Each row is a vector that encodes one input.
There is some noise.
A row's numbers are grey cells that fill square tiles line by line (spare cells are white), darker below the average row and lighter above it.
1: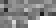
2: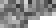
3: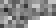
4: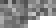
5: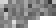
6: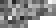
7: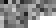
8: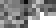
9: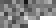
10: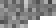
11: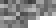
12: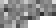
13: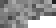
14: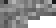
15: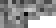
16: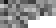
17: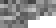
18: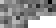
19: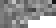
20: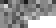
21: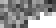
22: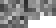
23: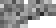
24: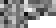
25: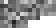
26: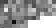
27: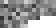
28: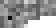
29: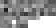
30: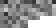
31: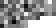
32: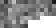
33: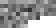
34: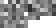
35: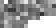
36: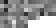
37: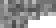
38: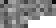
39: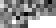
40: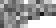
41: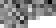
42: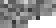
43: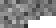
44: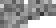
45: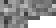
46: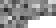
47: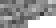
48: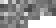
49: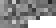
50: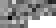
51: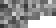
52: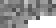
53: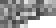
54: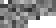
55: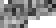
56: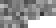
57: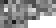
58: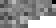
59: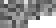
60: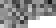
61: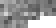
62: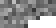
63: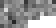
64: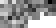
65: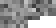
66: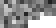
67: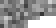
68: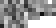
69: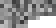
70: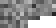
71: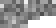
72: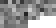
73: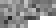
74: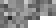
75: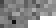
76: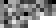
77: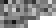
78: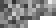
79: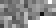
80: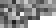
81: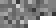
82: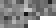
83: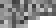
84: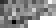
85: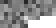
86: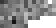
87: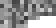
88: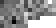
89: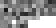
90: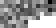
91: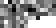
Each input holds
a list of up to three points on an 8-point line.
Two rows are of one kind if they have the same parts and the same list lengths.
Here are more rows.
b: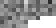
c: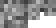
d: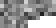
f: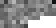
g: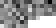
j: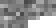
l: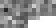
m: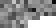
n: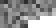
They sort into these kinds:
b
c, f, m, n
d, j, l
g

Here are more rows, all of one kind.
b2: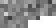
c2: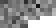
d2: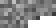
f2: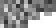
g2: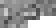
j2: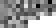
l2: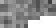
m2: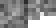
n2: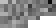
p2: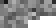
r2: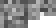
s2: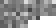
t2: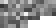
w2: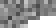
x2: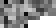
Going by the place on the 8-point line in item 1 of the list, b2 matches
g2, l2, n2 and t2.
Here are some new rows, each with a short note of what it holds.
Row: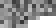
the empty list
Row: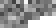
a list of one item
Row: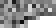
the empty list
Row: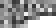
the empty list
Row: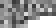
the empty list
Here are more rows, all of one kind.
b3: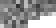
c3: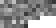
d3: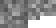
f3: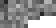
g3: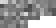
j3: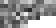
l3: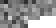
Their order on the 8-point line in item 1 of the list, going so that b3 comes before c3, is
b3, j3, g3, c3, f3, l3, d3.
